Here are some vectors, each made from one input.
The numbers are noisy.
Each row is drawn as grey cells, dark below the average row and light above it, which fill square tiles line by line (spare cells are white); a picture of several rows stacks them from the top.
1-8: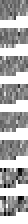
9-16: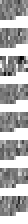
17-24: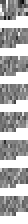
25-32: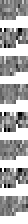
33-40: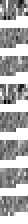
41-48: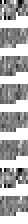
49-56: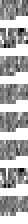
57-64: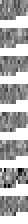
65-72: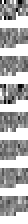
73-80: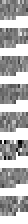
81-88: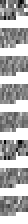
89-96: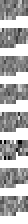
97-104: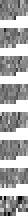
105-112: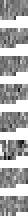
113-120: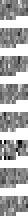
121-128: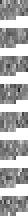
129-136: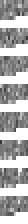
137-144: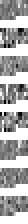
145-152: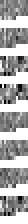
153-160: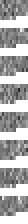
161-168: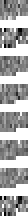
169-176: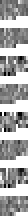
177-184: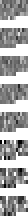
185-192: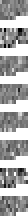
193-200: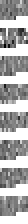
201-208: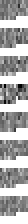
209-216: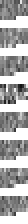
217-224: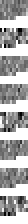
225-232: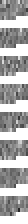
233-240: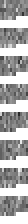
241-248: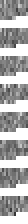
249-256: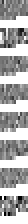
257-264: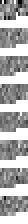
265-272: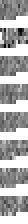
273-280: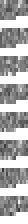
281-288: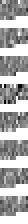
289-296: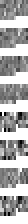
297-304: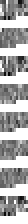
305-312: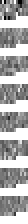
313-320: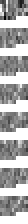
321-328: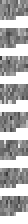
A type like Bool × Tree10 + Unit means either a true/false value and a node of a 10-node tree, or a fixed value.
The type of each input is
(Bool × Bool × Bool + Unit) × Line11 + Line8.
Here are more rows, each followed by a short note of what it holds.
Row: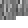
a point on an 11-point line and three true/false values
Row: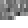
a point on an 11-point line
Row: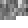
a point on an 11-point line
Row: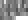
a point on an 11-point line
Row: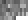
a point on an 11-point line and three true/false values
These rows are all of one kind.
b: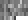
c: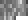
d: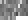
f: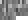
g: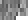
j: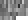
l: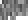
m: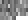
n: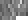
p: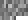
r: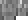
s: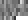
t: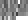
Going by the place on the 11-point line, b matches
c and s.
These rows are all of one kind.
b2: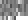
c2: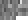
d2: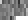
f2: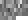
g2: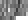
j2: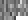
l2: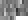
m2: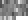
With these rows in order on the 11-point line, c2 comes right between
j2 and m2.
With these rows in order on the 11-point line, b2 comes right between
f2 and j2.
